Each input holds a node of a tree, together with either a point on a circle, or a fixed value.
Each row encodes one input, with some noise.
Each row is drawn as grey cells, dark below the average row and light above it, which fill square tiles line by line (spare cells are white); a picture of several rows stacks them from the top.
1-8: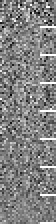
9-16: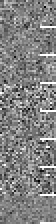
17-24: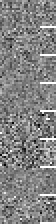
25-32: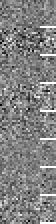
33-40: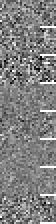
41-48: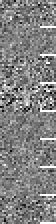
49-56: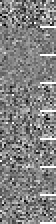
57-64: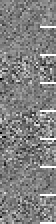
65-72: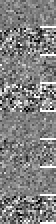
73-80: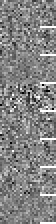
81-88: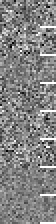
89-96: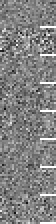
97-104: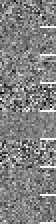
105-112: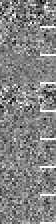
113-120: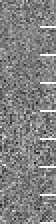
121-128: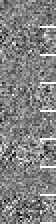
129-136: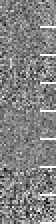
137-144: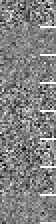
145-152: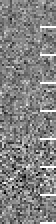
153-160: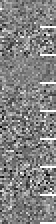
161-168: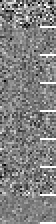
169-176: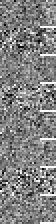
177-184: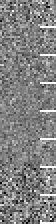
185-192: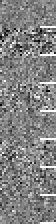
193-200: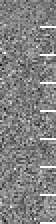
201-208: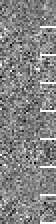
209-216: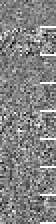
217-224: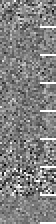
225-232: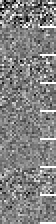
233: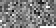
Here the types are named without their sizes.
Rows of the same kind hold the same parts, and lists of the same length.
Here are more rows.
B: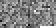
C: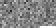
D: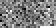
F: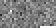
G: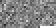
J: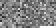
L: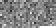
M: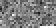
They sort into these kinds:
B, D, F, G
C, J, L, M

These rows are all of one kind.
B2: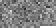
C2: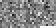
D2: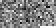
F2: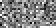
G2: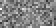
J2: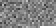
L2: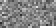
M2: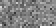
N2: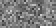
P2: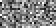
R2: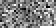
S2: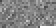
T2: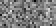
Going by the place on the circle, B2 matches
F2, L2, P2 and T2.
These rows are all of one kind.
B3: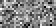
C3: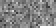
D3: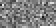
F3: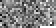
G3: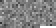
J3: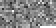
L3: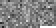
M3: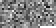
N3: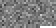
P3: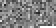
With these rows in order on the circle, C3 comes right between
G3 and J3.
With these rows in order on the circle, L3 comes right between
B3 and N3.
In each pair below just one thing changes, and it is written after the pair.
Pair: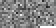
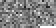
the node of the tree
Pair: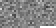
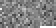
the node of the tree
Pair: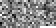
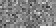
the node of the tree
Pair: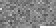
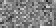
the place on the circle
